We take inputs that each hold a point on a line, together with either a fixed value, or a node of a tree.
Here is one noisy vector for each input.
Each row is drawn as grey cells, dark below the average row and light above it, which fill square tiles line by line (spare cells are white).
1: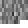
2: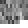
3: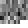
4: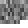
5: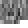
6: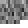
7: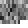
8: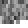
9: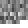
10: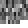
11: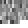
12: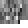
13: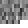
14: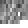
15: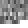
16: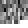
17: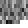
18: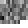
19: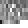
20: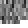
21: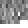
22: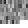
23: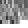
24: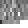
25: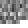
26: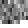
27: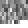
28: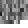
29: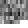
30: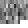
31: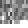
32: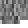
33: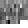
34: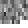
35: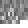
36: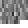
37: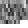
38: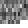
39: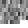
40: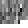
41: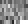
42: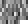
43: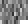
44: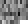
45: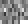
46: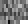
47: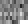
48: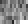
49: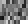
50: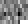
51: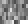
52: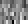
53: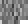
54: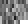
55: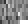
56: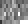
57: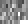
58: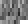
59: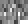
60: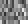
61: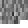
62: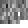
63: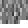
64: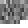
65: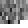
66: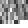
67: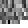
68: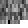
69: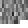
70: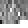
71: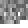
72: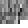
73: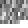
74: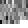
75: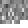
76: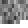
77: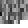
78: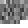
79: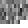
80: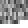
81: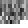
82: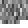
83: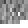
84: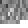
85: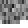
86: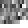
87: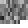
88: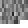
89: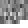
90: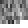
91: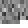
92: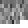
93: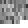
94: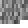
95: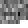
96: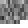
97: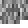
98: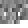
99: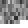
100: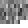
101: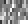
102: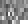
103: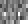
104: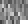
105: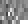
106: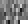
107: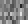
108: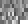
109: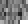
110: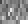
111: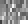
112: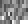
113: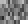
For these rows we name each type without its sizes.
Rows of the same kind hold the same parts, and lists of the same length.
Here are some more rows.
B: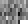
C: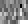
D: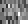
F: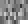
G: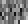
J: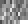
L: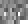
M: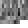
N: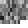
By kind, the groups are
B, D, G, J
C, F, L, M, N

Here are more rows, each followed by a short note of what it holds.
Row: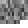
a point on a line
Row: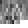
a point on a line and a node of a tree
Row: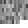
a point on a line and a node of a tree
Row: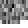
a point on a line and a node of a tree
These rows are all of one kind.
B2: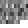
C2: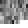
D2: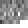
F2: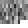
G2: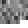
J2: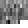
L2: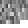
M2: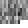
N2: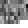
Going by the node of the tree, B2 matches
C2, F2 and N2.
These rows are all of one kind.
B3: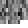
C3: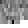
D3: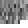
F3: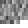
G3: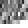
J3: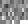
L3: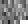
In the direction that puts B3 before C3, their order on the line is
D3, B3, L3, C3, F3, G3, J3.
